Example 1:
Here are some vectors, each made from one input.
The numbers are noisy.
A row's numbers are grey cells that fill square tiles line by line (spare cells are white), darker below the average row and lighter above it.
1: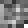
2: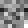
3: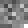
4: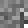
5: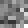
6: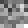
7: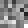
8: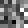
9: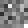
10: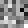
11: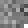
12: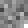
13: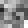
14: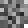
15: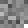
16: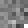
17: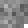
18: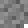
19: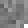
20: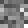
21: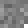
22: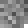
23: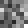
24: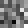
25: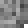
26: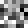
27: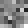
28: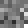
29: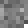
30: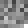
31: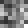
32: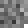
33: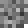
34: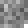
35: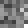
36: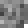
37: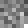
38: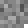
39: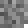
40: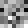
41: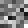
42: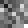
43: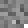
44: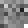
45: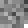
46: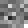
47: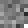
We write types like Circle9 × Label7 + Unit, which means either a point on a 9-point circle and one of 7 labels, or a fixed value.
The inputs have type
Tree8 + Unit.
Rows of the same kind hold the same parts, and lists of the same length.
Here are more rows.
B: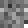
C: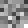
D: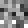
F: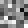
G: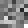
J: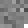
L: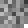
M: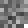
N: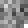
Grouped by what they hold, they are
B, C, D, J, L, M, N
F, G

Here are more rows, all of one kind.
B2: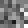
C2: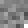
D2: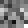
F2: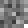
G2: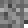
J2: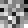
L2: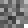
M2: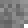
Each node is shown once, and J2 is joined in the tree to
D2.
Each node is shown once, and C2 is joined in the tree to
L2.
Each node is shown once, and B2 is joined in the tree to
F2, G2 and M2.
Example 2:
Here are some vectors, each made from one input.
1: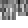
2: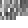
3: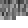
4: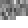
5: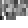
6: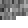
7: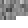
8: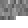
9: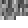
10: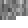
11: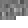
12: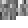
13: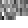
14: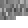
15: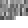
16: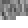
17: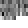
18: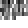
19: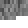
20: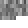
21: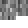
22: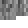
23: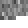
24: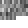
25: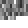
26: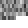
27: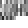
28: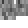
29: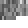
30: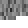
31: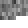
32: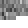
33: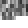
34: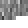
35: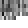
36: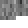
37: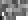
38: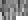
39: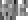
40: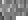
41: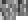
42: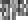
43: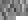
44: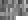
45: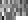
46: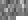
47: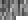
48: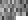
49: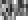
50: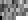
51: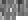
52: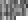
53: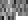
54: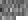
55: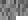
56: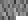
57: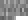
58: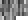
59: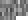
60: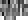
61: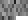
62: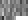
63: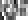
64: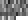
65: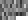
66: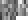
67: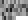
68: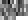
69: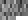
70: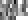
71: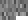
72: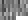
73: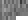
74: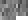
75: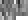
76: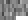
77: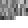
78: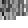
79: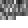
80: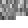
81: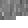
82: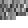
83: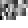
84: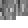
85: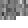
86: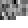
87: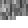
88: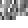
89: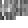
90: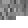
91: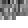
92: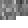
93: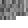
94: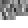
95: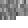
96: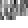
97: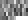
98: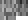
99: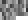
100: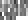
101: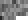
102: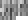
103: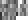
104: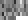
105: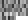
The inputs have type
Bool × Bool × Bool.
